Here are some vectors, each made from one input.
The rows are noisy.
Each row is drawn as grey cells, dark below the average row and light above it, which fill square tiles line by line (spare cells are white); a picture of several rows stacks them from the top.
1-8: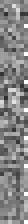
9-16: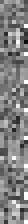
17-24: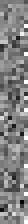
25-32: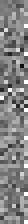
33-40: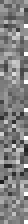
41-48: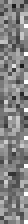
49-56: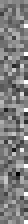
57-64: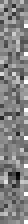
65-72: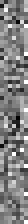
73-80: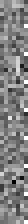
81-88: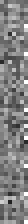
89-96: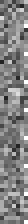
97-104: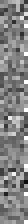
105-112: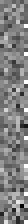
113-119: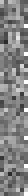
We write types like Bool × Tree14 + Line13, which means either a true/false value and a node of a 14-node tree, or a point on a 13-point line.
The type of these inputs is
List2(Circle5 × Line5).
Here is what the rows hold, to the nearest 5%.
All of them are lists of up to two items, each a point on a 5-point circle and a point on a 5-point line: about 5% are empty, 45% hold one and 50% two.
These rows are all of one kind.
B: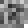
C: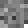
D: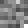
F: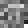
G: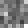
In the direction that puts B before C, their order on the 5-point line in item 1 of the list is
D, B, C, G, F.
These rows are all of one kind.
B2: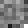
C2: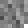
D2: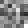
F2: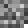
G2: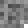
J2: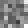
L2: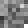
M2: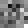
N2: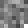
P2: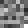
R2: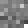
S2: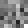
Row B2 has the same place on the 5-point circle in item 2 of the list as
P2 and R2.
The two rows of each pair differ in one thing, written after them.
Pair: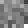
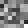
the place on the 5-point line in item 1 of the list
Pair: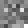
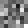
the place on the 5-point circle in item 2 of the list
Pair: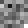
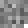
the place on the 5-point circle in item 1 of the list
